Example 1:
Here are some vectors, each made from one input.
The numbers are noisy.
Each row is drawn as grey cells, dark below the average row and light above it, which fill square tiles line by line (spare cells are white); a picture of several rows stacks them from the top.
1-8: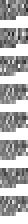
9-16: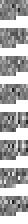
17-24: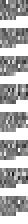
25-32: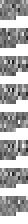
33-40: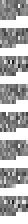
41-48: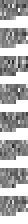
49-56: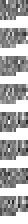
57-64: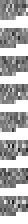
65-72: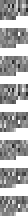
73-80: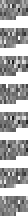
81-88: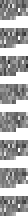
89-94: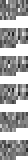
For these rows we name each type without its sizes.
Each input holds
a point on a circle.
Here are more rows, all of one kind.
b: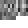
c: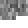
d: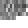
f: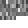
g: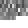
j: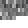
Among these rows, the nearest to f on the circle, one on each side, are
b and j.
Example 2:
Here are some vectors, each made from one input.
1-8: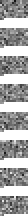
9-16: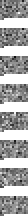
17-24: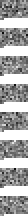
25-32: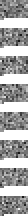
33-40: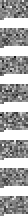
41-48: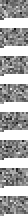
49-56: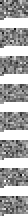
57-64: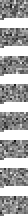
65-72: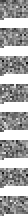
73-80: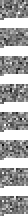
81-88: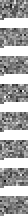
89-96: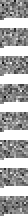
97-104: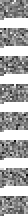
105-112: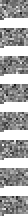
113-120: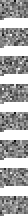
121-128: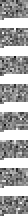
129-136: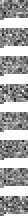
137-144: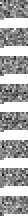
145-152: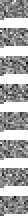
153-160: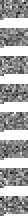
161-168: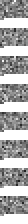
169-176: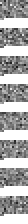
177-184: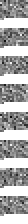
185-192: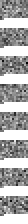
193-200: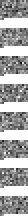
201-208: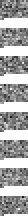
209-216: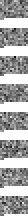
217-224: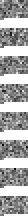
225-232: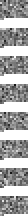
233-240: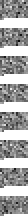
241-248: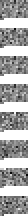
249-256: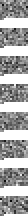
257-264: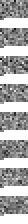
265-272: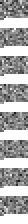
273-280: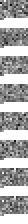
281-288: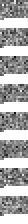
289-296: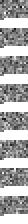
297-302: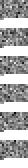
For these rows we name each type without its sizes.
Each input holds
five true/false values.
